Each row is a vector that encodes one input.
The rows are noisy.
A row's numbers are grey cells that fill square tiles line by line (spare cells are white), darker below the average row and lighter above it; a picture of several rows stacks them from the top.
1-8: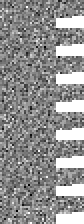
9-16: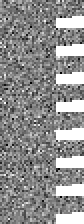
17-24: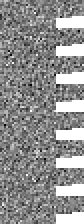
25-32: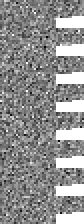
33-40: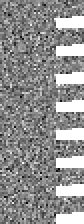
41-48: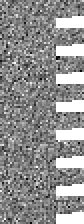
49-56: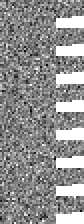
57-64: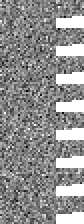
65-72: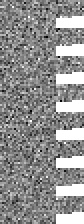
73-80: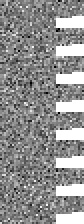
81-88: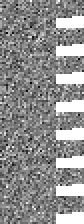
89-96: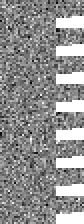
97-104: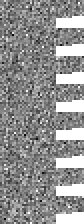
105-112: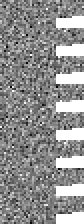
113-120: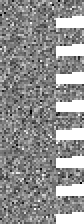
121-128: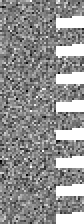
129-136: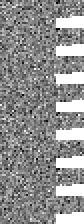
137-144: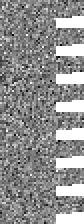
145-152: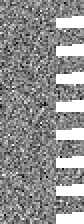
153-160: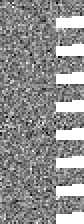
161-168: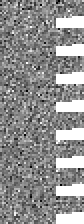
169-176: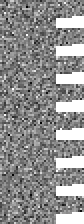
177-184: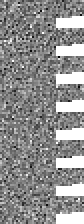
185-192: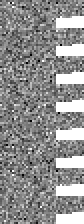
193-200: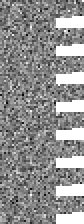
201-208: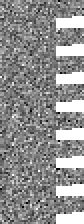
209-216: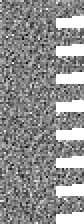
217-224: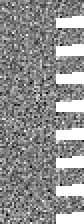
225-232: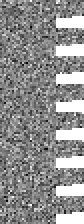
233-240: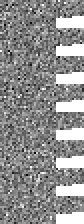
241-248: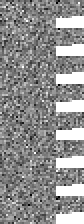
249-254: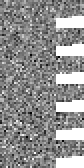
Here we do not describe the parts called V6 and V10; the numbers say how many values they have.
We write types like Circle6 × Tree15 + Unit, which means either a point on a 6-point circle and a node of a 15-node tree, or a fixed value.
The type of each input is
(Label5 × Label5 + V10) × (Line5 + V6).
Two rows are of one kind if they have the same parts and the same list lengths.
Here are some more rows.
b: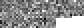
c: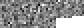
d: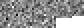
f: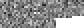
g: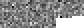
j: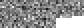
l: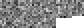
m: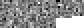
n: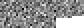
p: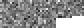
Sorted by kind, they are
b, j, m
c, d, n
f, g
l, p

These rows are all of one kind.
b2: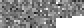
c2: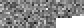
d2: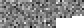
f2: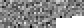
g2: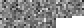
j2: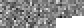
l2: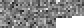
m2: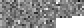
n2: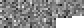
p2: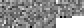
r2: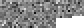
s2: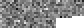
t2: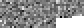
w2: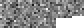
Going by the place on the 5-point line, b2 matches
g2, m2, s2 and w2.
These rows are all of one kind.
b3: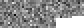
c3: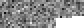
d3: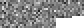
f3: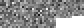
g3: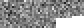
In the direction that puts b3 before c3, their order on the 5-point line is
d3, f3, g3, b3, c3.
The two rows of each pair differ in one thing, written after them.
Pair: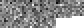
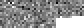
the value of V10
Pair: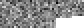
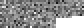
the value of V10
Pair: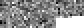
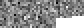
the value of V6
